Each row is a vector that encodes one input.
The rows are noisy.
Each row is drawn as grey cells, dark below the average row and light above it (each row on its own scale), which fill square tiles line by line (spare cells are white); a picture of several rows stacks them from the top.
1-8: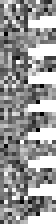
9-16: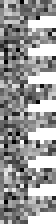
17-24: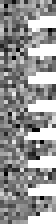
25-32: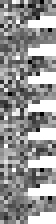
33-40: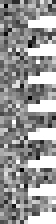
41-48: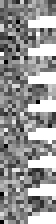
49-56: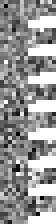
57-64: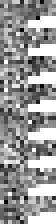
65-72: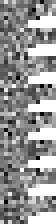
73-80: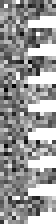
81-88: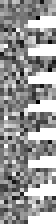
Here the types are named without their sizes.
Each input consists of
a point on a line, together with either a fixed value, or four true/false values.
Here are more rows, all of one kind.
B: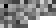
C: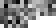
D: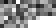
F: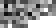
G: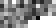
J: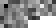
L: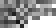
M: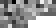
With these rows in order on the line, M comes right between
D and F.
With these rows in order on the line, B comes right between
F and J.
